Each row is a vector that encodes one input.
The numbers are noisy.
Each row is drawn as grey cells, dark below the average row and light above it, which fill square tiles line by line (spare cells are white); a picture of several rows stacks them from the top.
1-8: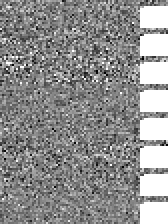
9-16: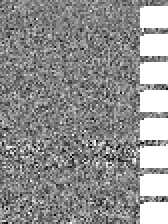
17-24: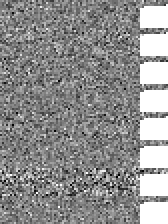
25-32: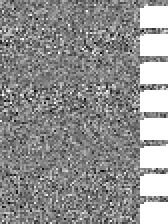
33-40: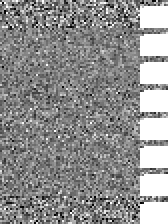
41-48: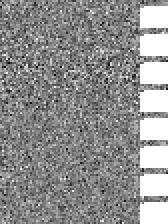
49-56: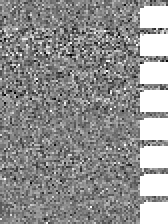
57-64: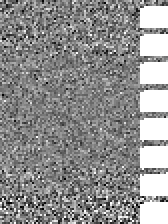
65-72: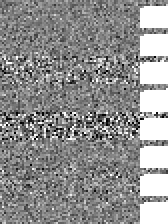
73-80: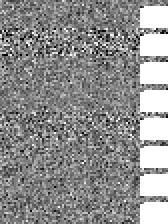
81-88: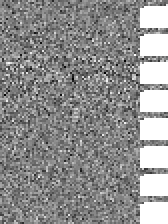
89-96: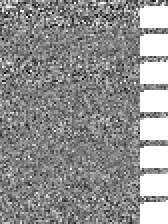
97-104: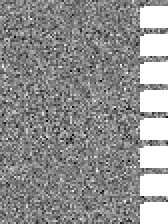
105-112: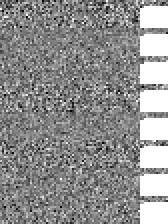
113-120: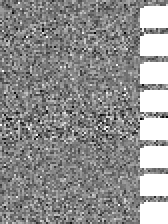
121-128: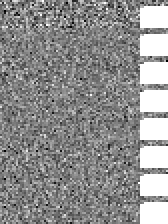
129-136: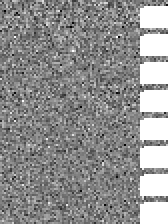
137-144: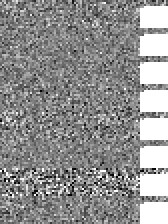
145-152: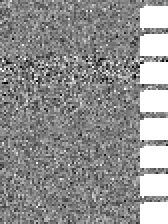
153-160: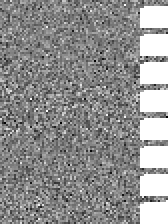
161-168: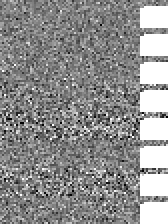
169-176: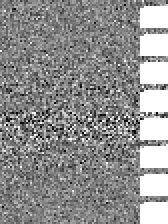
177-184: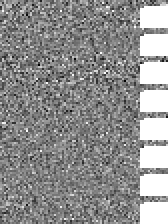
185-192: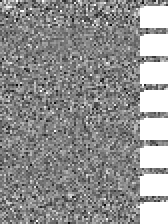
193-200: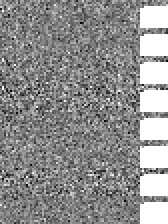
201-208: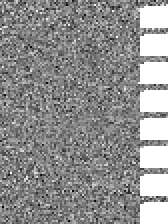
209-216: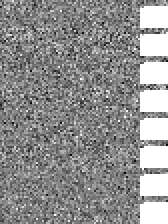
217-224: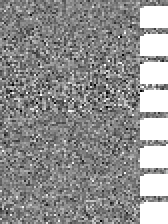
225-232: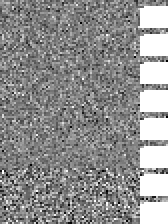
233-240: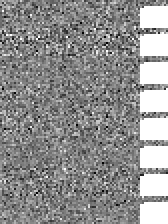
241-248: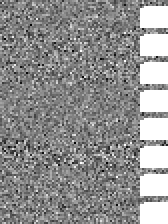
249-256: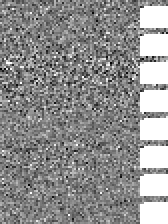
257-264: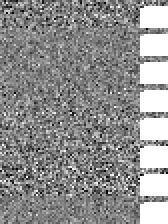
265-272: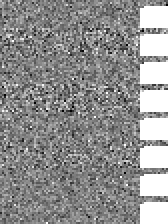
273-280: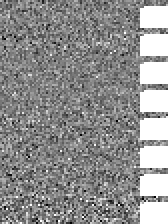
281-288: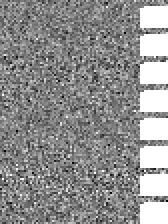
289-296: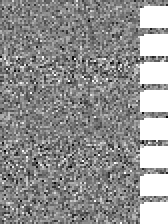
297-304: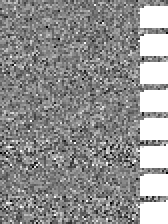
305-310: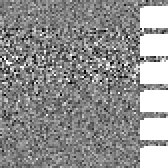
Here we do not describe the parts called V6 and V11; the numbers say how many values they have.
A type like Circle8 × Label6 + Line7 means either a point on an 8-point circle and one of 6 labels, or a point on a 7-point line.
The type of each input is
((Bool × Bool × Bool + Unit) × (Tree12 + V11) + V6) × Label9.
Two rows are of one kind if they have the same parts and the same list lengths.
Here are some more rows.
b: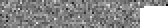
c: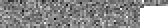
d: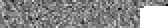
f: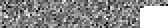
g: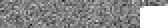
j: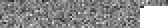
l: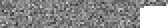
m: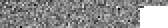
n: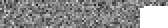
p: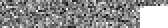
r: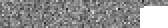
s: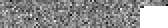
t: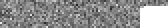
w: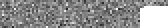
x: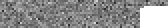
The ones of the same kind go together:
b, r, t, w
c, p
d, j, m, s
f
g, l, n, x

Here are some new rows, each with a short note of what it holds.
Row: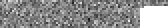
one of 9 labels, a node of a 12-node tree and three true/false values
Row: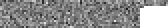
one of 9 labels and a value of V11
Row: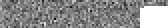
one of 9 labels and a value of V11
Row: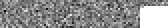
one of 9 labels and a value of V6
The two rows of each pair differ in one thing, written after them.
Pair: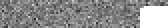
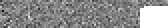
the label
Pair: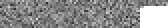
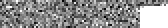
the label
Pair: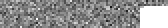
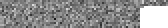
the label
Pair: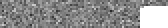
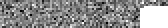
the node of the tree
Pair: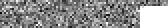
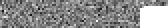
the label
